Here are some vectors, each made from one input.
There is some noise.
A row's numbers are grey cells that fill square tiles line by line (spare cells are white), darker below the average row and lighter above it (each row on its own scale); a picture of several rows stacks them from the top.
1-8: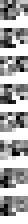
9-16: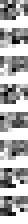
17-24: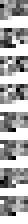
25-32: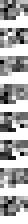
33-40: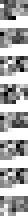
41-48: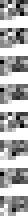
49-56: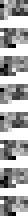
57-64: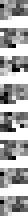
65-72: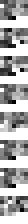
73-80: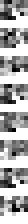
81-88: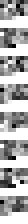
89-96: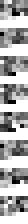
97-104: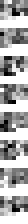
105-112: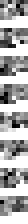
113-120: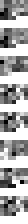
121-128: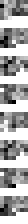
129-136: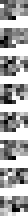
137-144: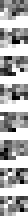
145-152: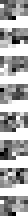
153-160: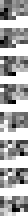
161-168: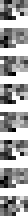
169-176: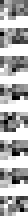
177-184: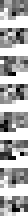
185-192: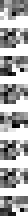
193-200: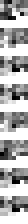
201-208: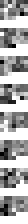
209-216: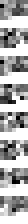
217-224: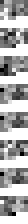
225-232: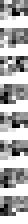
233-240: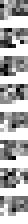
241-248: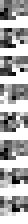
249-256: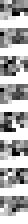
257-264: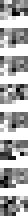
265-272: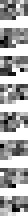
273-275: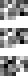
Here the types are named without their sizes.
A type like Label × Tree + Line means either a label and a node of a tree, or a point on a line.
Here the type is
Bool × Bool × Bool.
